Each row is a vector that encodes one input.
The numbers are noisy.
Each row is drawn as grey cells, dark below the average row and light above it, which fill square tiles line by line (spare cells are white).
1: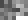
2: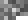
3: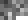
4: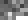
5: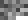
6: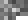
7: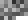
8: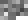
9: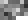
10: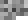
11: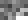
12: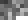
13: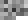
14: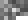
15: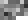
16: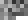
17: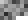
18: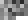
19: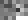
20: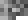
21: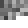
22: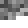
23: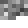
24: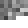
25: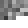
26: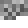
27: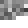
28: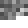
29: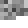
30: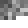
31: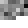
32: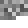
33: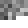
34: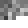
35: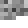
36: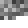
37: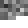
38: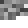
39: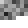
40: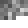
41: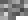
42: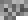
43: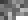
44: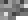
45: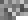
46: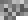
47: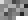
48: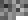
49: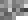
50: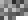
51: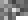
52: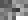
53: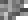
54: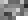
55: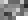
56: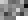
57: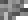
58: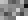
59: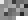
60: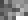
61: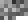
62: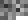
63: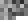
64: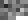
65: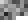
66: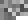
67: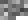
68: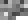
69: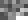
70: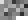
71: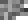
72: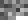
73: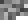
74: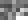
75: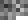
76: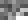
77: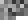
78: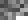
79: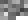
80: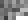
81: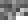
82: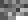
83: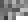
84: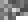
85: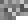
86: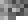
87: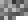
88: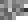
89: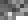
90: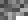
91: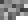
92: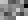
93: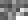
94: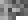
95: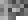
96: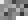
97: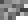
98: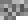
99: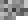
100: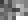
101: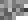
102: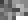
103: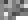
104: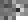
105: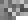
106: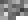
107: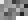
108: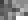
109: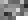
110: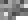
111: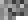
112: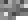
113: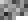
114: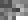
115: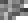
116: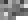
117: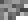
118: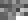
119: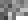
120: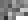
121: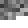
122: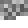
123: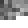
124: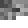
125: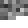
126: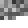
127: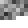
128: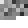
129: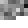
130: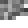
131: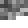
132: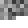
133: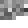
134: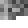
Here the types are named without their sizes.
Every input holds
either a point on a circle, or four true/false values.
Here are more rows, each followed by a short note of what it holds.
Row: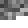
a point on a circle
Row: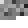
four true/false values
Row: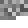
four true/false values
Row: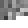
a point on a circle
